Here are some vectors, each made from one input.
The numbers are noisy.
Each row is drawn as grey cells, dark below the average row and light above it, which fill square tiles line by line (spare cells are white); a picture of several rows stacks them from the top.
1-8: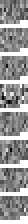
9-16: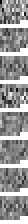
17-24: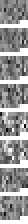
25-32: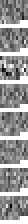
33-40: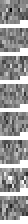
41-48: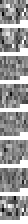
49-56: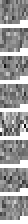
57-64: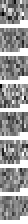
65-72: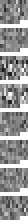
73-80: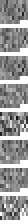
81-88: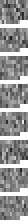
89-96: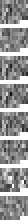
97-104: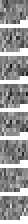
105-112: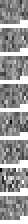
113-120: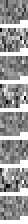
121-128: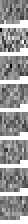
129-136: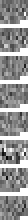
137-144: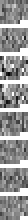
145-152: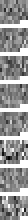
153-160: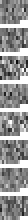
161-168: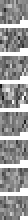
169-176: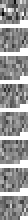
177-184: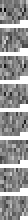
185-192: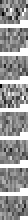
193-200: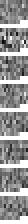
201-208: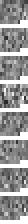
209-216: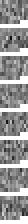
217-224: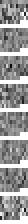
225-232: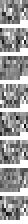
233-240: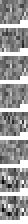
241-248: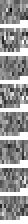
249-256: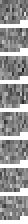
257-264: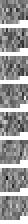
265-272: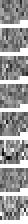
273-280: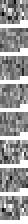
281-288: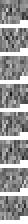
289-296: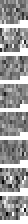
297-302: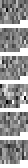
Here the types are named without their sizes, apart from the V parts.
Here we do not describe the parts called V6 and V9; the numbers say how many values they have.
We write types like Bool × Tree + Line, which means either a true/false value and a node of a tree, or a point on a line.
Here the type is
((Bool × Bool × Bool × Bool + Unit) × V6 + V9) × Tree.
